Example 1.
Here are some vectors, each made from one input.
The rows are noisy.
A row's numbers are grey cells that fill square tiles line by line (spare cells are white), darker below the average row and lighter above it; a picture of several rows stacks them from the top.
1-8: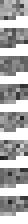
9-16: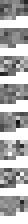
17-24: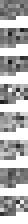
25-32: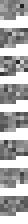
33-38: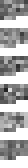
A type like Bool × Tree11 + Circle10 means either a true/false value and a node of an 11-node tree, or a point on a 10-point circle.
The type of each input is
Tree7.
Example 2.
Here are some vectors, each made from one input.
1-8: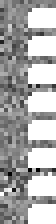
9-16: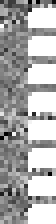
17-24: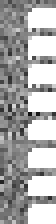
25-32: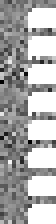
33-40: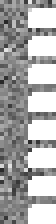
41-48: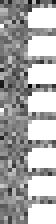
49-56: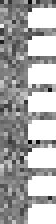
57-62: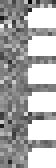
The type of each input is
Tree11 + Unit.
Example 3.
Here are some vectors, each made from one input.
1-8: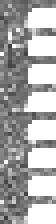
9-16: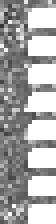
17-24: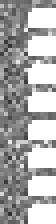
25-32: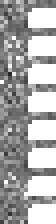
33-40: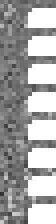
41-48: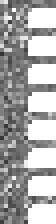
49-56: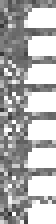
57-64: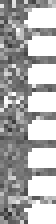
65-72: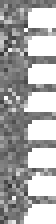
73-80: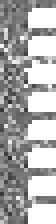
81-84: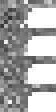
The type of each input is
Bool × Bool × Bool × Bool.
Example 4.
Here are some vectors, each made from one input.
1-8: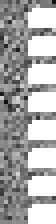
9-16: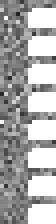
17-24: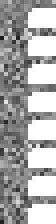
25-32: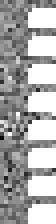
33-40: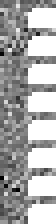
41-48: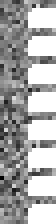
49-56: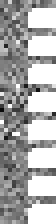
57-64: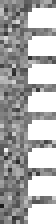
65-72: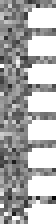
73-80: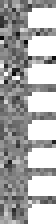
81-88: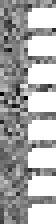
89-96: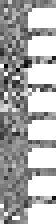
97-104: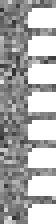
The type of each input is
Bool × Bool × Bool.
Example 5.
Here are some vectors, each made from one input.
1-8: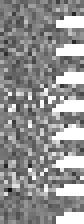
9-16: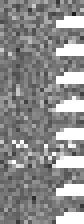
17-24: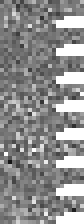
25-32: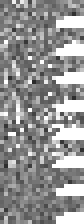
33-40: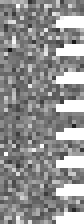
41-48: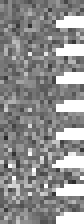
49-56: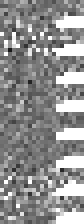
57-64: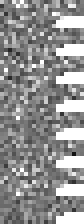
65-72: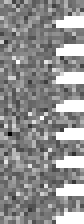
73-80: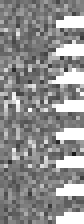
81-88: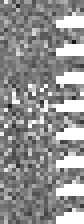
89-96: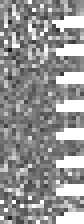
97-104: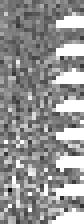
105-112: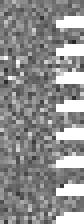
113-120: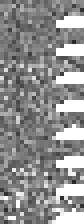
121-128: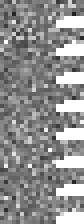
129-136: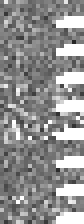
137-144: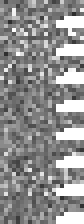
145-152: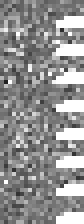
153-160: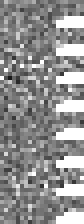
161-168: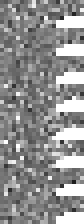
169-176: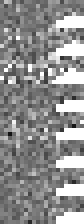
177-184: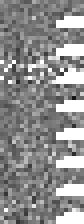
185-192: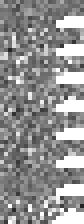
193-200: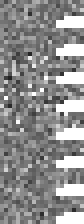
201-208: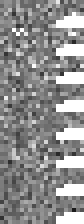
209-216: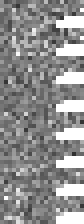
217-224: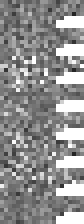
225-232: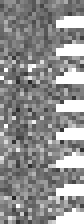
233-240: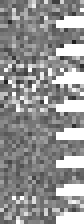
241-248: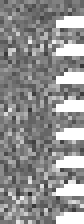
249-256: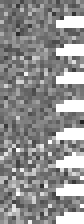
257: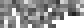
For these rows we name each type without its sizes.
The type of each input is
Line.
